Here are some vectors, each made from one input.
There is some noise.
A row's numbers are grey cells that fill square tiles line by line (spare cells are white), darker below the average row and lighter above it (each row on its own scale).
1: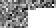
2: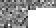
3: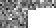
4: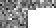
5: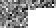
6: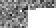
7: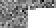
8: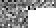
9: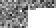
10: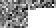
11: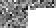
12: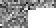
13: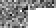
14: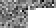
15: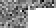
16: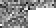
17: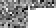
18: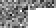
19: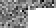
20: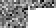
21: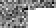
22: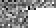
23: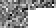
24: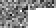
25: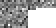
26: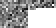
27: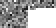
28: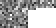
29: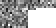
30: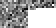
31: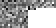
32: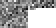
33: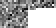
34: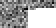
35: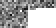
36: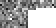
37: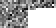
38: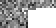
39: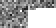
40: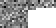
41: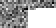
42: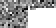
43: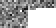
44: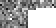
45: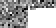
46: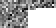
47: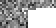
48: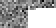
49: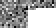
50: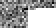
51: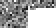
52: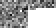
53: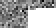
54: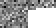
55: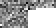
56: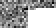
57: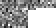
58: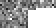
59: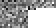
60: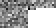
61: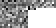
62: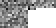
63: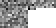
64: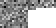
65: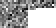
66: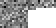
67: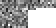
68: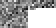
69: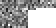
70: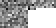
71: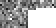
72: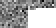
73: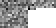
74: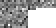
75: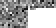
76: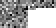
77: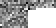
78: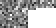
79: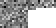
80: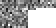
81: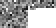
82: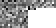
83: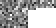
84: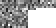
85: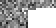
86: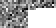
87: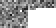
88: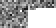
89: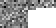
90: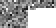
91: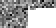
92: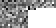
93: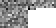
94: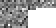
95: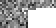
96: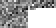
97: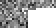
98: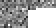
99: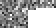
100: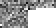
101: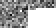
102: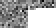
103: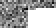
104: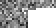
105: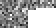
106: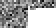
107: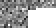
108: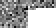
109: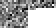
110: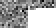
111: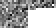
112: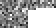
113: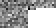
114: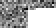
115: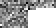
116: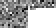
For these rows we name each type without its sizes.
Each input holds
either a label, or a point on a line.
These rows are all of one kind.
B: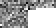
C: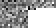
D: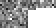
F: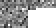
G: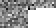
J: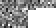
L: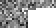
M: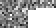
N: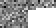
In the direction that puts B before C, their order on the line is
N, B, G, C, F, J, M, D, L.
